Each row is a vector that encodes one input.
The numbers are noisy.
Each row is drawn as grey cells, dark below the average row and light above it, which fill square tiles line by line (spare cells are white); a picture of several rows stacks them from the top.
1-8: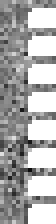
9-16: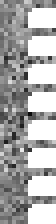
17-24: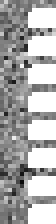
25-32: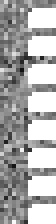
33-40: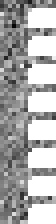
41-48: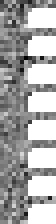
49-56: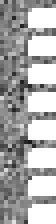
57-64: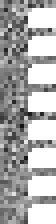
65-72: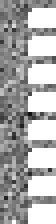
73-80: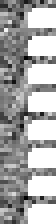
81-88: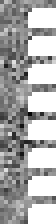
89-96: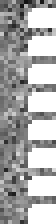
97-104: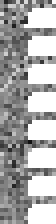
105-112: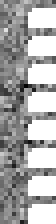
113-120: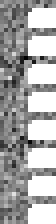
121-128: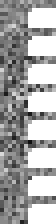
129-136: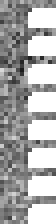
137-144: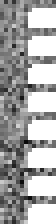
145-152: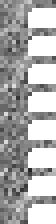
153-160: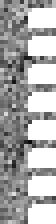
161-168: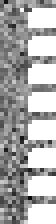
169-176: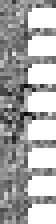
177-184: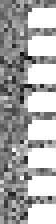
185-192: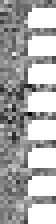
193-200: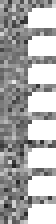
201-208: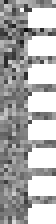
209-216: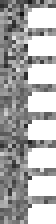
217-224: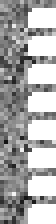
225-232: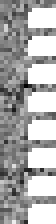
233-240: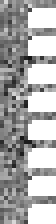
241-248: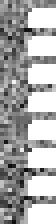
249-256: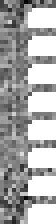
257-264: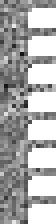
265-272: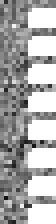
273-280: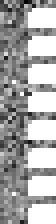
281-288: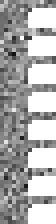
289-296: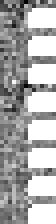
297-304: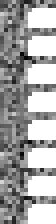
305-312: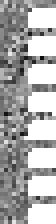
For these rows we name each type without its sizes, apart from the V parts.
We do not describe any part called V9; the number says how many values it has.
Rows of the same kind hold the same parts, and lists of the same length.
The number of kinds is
4.
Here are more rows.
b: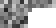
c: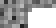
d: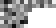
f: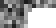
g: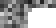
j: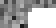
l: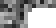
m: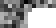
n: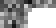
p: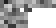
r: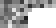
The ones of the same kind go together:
b
c, j, r
d, p
f, g, l, m, n

